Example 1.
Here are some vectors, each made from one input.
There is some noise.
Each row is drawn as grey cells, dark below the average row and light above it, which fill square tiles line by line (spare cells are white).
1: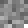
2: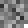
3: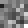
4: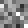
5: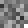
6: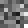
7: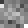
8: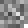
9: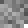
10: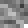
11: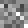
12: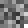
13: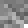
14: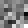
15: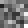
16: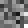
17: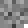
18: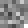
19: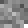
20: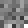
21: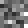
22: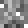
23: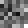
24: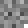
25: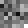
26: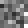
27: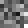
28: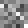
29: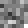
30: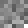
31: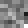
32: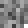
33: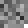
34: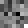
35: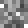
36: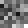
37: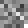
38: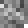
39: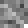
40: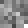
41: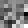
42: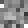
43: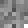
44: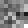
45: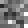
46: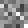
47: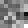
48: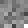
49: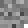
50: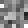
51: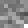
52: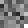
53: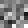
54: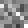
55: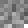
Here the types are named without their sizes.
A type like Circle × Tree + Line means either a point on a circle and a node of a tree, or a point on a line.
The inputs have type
Line × Line.
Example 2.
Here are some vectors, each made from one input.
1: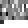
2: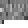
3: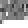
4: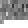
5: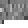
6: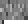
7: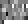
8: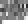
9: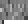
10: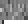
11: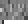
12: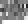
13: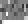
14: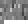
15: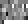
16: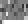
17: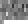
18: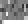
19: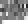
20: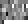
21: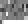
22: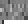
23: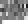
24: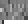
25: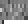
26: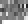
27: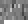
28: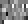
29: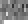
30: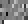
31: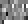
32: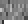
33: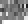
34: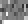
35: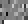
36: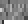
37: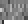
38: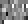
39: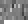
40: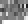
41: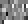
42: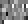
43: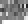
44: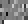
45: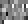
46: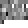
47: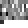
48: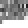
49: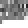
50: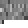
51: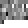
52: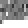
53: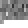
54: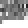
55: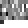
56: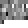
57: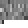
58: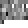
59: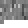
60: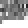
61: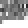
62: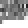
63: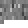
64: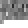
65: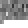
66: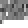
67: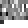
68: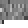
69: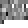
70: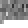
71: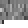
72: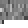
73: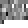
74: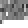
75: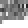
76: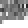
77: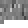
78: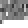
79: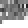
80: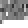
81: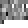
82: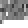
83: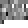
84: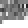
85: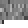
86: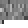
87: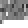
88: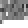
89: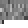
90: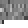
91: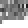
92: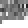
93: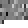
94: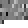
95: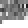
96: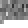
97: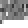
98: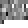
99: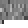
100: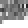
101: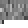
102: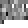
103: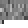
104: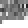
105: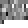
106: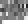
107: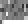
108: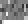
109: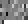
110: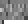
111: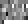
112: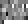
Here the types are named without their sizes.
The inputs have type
Line.
